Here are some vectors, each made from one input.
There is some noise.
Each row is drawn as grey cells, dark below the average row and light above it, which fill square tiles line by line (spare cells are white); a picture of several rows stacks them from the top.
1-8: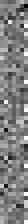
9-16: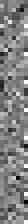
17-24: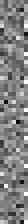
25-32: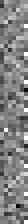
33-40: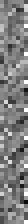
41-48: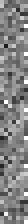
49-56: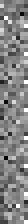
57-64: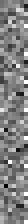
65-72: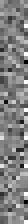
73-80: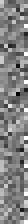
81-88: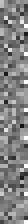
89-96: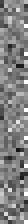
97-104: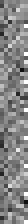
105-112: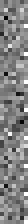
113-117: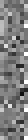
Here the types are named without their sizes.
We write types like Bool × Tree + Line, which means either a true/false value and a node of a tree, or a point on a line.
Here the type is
(Bool × Bool × Bool + Line) × Line.
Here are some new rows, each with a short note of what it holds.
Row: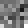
a point on a line and three true/false values
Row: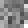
a point on a line and three true/false values
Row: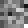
a point on each of two lines
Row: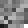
a point on each of two lines
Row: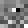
a point on a line and three true/false values
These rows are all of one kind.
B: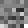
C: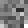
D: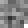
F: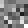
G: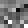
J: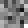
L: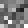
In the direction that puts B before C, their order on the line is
F, G, L, B, C, D, J.
